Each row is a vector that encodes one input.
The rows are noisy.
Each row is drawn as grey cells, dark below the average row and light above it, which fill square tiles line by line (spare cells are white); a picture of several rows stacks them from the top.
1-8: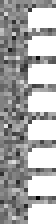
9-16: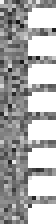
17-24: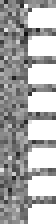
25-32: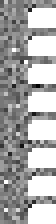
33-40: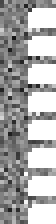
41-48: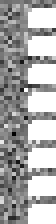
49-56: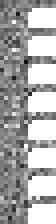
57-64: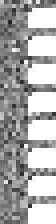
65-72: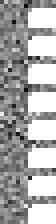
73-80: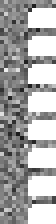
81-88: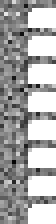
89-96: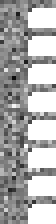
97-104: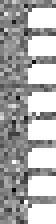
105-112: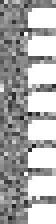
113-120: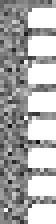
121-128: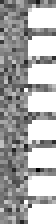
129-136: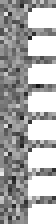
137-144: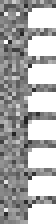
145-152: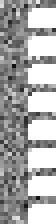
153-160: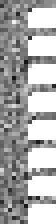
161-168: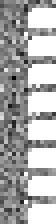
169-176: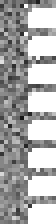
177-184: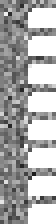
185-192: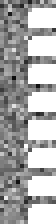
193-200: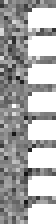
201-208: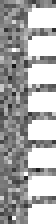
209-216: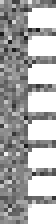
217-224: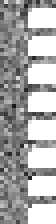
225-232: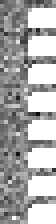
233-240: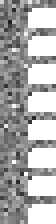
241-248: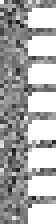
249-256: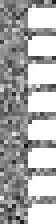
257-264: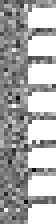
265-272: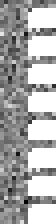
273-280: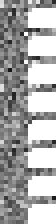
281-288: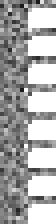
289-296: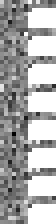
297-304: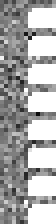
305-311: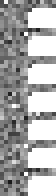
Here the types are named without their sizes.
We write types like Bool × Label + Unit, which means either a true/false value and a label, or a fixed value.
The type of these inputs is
List(Line) × List(Line).
